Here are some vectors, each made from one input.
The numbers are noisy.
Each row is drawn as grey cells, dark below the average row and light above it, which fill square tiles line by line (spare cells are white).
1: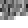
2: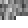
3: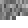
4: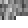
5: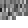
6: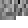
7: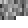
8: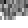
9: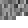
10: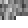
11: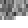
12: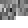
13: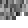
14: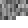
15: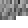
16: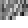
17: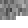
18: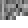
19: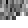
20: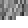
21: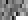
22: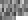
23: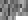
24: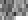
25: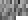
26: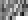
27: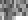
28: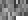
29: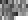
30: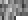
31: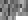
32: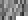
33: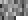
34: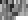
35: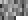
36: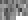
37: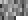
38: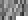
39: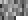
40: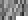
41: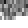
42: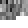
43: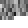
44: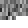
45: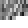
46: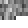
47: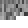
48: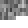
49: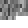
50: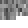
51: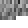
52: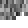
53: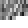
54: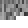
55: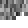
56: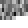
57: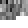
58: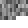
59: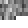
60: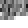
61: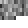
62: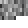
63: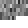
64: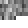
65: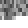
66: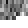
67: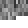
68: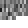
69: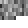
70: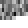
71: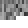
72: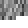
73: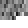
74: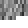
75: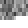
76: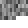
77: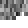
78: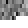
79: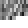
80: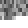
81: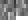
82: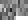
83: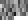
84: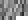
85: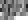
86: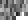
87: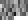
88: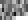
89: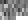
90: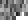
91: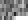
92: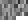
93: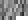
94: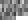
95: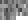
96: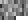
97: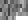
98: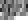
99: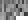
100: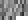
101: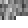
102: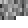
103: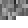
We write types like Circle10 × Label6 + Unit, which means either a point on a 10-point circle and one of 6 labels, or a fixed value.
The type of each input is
Line4 × (Tree10 + Unit).
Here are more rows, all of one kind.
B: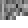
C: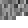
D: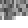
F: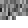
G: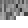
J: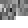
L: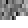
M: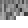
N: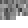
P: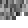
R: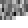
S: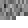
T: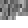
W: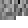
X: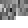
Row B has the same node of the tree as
D, G, M and N.
